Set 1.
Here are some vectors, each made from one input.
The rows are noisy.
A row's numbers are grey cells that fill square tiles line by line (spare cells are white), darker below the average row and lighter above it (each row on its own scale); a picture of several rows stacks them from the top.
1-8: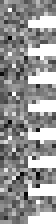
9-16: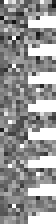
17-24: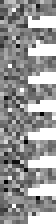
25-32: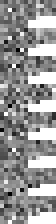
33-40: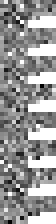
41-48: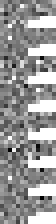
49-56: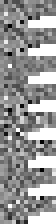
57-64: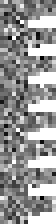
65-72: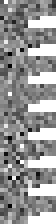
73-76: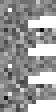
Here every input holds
either a fixed value, or a point on each of two 9-point lines and a true/false value.
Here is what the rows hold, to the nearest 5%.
About 10% of them hold a fixed value. The rest hold a point on each of two 9-point lines and a true/false value.
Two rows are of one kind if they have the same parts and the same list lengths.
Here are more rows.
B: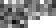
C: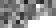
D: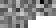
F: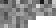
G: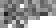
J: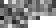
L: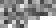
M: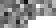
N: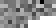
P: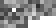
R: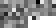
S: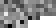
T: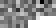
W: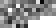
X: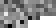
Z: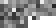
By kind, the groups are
B, C, D, F, G, J, L, M, N, P, R, T, W, Z
S, X

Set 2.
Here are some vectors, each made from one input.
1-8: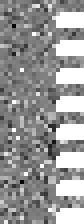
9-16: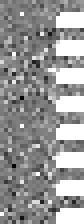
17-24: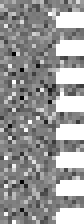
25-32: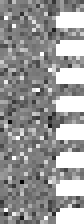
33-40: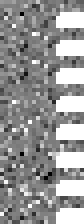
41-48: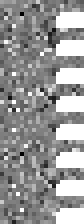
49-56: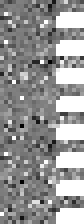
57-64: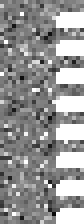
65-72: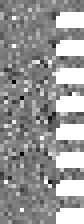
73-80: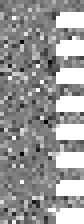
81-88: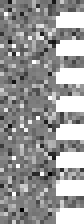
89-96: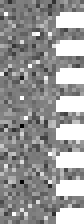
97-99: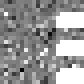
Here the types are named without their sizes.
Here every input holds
a point on a line, together with either a fixed value, or four true/false values.
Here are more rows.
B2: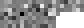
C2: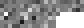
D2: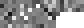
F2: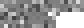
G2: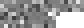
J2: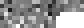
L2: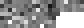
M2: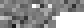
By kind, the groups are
B2, C2, D2, J2, L2, M2
F2, G2

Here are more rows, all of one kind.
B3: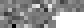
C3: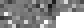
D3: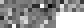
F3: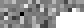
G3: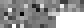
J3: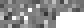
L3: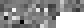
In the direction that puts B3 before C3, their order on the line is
B3, J3, L3, C3, D3, G3, F3.
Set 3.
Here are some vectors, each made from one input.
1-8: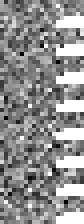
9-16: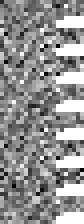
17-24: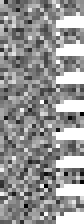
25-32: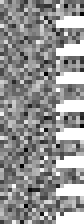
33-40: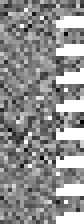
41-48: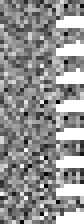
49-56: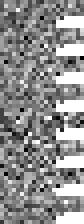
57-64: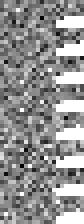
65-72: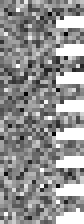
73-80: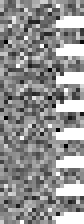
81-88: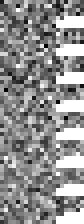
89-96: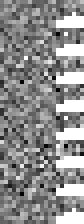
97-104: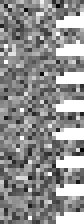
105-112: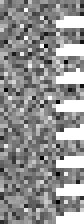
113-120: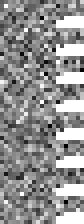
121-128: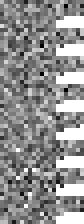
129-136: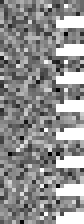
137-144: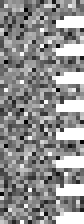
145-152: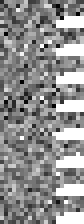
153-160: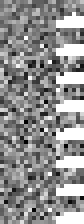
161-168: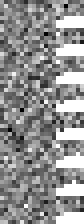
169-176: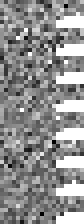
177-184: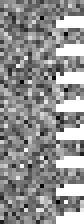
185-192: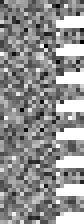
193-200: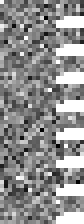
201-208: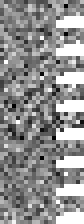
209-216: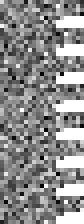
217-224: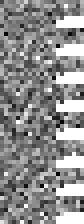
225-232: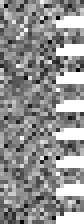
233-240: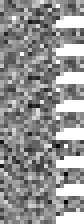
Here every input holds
a list of up to two points on a 12-point line.
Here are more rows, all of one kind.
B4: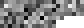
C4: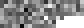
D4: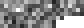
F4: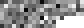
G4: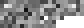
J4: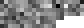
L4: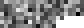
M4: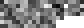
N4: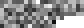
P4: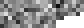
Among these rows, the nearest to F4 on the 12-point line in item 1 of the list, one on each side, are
C4 and G4.
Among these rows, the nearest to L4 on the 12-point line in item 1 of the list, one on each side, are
D4 and M4.
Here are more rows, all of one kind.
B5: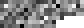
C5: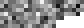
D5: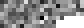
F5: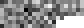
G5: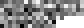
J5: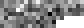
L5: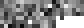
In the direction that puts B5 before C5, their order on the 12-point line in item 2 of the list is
B5, L5, G5, F5, J5, C5, D5.
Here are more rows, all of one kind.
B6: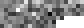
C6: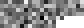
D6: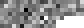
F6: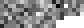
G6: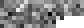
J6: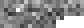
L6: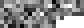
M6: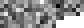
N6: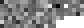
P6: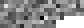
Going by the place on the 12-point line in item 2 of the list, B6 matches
C6, J6 and M6.
